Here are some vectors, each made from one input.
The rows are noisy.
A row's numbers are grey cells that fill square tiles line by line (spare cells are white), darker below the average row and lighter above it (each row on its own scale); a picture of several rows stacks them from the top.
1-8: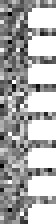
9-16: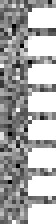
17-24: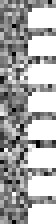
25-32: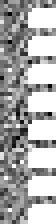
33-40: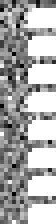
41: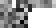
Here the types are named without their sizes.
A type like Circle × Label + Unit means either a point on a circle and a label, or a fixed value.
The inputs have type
(Bool × Bool × Bool + Unit) × Line.
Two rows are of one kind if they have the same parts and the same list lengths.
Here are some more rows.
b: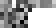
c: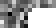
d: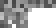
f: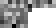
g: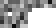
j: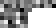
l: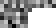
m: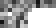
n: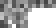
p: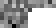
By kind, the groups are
b, c, f, g, j, l, m, n, p
d

